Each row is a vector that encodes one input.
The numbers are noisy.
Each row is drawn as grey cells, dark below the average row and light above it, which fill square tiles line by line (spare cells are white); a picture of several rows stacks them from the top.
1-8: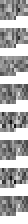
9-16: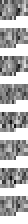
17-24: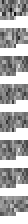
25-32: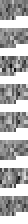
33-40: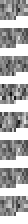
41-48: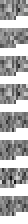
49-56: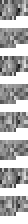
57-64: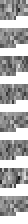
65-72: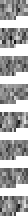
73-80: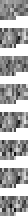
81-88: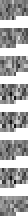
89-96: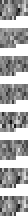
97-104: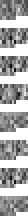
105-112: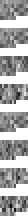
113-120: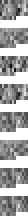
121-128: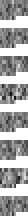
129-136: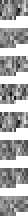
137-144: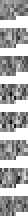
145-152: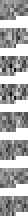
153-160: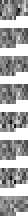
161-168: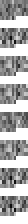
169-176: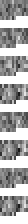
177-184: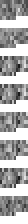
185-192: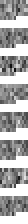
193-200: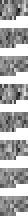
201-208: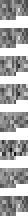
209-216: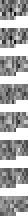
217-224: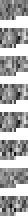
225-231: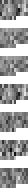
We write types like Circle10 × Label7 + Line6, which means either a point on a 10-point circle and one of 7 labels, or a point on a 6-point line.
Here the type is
Line6.
